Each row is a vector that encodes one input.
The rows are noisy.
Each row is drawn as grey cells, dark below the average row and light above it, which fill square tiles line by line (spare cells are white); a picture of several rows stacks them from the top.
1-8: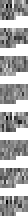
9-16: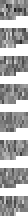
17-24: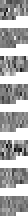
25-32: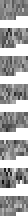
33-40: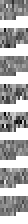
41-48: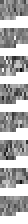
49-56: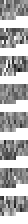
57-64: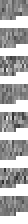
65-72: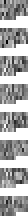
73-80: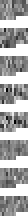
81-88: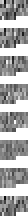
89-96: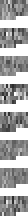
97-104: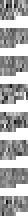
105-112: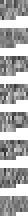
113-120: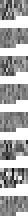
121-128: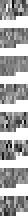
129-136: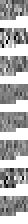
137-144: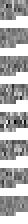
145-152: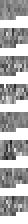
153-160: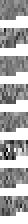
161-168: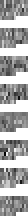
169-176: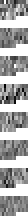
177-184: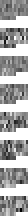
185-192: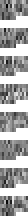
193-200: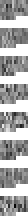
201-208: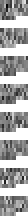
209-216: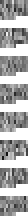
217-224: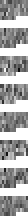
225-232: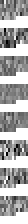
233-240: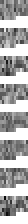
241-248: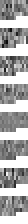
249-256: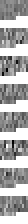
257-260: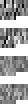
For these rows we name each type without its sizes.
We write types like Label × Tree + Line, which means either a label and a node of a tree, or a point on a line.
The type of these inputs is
(Bool × Bool × Bool × Bool × Bool + Label) × Label + Unit.
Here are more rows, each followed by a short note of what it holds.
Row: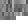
a label and five true/false values
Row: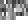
a label and five true/false values
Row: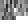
two labels
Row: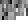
a fixed value
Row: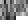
two labels
